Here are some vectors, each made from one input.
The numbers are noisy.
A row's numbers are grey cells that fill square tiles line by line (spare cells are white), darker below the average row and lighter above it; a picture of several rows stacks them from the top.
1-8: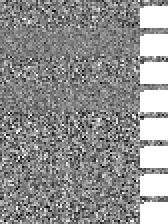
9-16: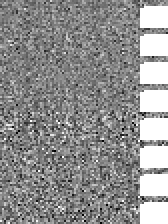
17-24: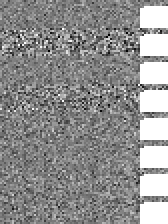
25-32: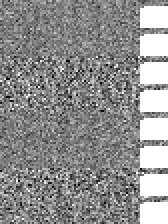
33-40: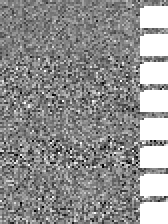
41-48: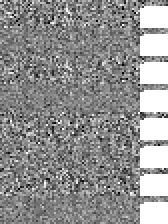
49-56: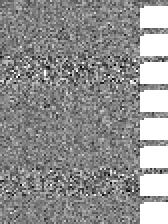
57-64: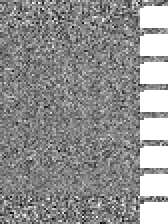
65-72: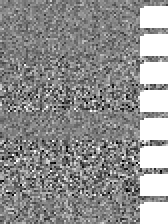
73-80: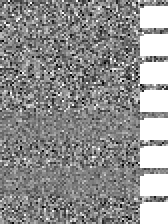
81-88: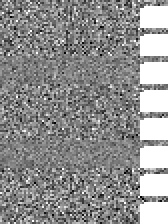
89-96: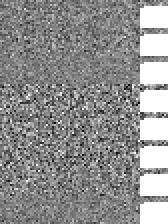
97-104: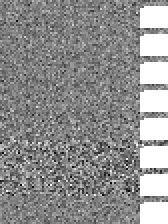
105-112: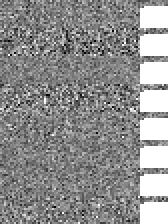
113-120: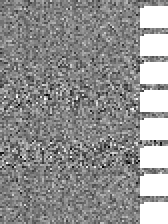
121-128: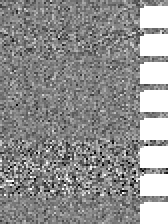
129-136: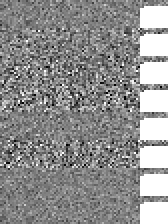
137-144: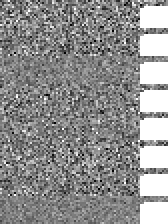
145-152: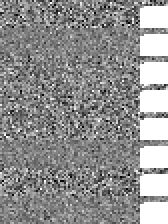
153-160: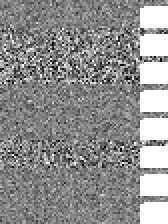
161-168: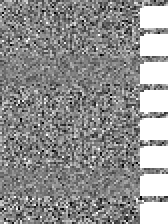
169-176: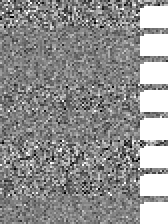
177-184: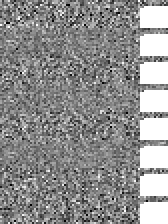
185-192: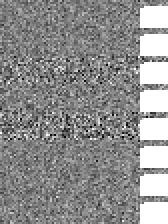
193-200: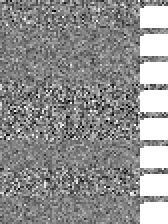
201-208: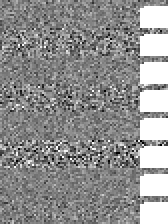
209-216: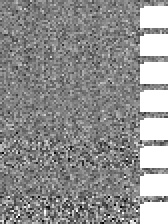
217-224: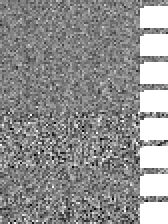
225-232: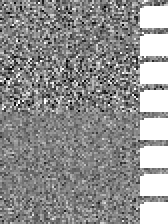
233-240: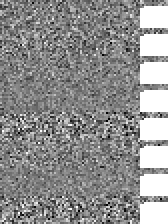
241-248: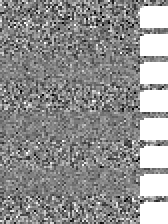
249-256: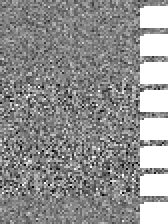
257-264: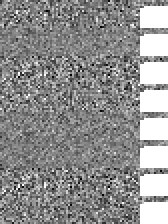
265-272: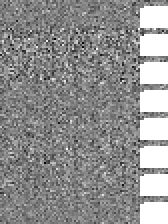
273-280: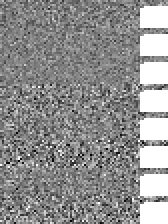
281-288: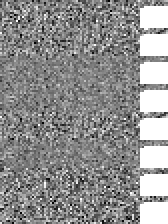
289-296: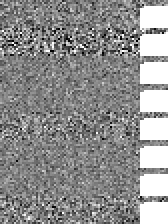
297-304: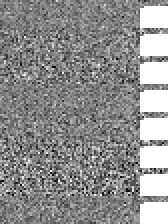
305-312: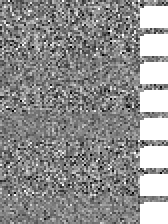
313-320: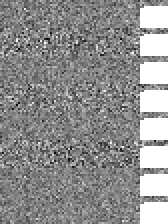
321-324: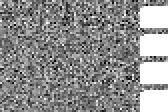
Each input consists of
either a point on each of two 5-point lines, or a node of an 11-node tree.
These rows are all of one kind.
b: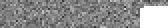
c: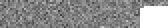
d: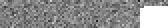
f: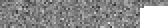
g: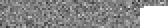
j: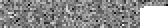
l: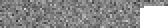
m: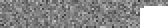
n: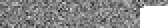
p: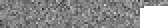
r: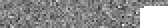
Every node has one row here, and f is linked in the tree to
l.
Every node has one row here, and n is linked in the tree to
g.
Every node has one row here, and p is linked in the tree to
c and r.
